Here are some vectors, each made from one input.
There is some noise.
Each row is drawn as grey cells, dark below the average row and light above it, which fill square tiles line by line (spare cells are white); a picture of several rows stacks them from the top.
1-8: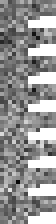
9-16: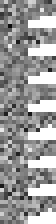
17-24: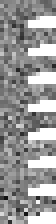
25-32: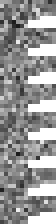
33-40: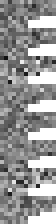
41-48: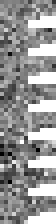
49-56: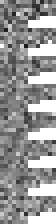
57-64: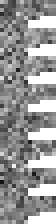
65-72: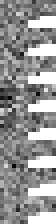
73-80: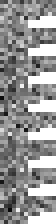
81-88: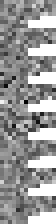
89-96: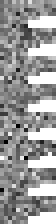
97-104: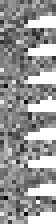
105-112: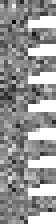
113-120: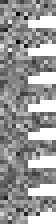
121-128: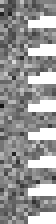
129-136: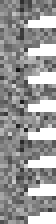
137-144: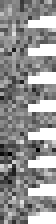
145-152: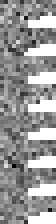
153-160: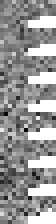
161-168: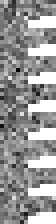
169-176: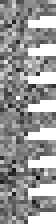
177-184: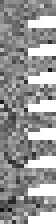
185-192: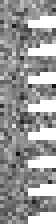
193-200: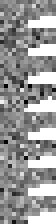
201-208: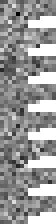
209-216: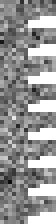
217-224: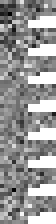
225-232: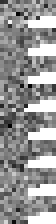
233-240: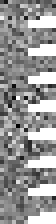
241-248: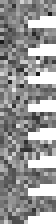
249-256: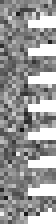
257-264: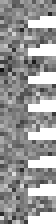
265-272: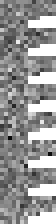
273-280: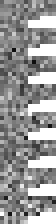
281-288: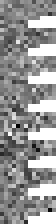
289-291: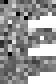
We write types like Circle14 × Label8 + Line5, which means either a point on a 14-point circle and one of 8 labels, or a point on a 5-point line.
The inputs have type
Line18 + List2(Line4 × Line6).
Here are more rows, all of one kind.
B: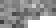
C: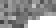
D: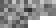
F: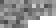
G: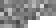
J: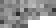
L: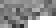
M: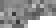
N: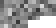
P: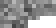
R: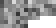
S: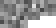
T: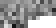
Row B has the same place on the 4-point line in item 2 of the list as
F and M.
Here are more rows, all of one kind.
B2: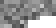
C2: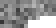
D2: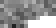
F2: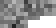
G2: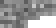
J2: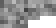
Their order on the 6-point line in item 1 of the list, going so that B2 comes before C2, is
B2, D2, C2, G2, J2, F2.
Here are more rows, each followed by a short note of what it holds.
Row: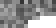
a list of one item
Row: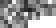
a list of one item
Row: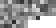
a point on an 18-point line
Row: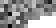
the empty list
